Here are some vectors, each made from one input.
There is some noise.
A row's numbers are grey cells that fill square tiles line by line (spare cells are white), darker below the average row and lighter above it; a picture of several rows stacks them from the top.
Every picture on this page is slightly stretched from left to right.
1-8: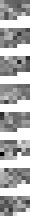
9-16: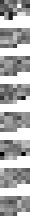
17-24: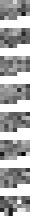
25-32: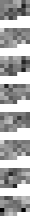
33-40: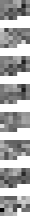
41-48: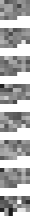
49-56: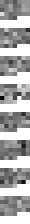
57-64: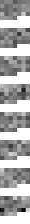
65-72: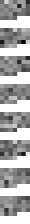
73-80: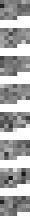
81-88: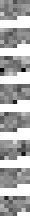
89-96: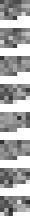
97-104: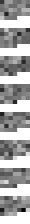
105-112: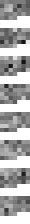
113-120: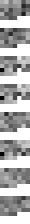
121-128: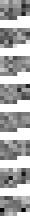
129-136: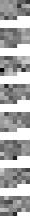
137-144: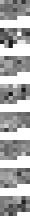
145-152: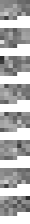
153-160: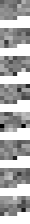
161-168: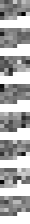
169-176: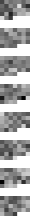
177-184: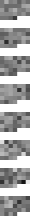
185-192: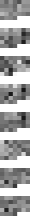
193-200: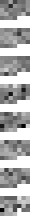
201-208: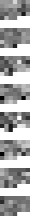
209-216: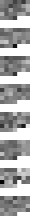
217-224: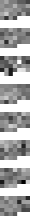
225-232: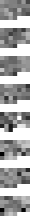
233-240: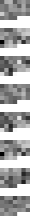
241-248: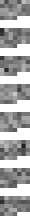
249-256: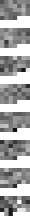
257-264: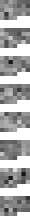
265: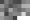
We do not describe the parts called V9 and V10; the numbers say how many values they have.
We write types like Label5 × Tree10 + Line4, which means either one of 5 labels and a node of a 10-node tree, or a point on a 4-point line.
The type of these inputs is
Label7 + (Line7 + V9) × V10 + Line8.
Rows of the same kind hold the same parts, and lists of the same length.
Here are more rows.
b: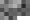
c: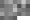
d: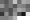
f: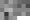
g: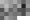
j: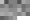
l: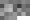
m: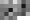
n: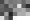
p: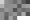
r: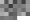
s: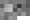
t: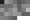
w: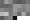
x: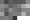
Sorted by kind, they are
b, g, m
c, f, j, l, p, s
d, n
r, t, w, x

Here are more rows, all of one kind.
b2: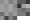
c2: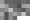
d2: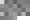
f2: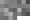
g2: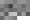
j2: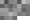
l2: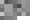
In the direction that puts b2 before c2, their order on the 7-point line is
f2, b2, c2, l2, d2, j2, g2.
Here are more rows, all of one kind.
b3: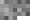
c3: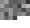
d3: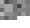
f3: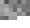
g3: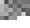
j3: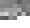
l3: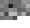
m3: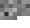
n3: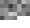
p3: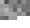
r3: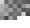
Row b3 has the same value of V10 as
f3, n3 and p3.
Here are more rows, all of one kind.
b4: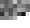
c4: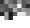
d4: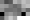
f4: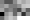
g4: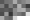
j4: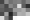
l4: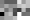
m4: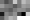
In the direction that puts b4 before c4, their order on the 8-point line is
l4, f4, d4, m4, b4, g4, j4, c4.
